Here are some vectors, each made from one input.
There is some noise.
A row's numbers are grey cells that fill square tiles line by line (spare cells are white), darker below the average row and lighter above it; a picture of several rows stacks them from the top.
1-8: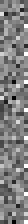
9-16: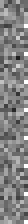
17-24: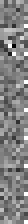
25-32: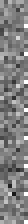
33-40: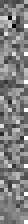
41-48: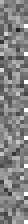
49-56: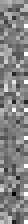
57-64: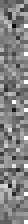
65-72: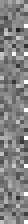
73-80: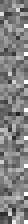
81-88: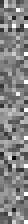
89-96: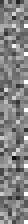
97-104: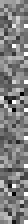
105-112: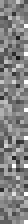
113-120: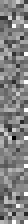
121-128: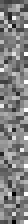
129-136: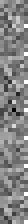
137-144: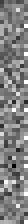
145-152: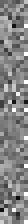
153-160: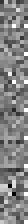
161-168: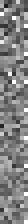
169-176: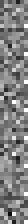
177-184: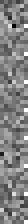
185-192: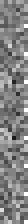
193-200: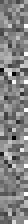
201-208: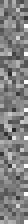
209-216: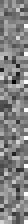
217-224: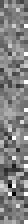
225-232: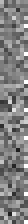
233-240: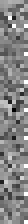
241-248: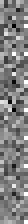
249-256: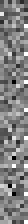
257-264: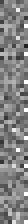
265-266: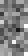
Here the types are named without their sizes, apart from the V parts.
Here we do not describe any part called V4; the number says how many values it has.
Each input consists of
either three true/false values and a value of V4, or a list of points on a line.
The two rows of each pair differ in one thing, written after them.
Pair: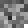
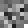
one of the three true/false values
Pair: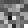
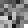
one of the three true/false values
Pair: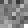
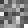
one of the three true/false values
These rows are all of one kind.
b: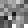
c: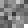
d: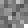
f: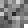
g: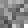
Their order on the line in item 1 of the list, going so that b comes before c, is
g, f, b, c, d.
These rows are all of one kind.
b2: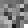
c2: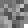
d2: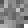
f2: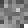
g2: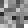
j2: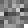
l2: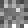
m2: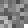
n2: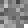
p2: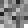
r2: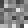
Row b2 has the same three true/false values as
d2, g2, m2 and n2.
